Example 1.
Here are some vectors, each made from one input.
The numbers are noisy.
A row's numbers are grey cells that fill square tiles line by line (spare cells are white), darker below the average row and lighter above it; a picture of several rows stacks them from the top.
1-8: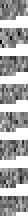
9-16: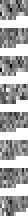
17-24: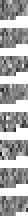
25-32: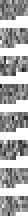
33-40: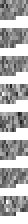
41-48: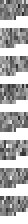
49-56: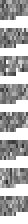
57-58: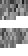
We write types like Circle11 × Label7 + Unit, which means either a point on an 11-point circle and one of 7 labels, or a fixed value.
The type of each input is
Label7 × Label7.
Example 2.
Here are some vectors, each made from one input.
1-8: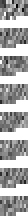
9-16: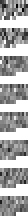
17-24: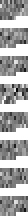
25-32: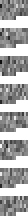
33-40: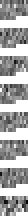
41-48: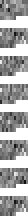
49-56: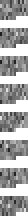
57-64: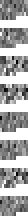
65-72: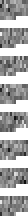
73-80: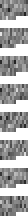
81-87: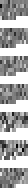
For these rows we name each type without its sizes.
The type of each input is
Bool × Bool × Bool × Bool + Label.
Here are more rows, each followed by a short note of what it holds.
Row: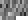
four true/false values
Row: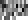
a label
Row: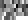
a label
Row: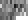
four true/false values
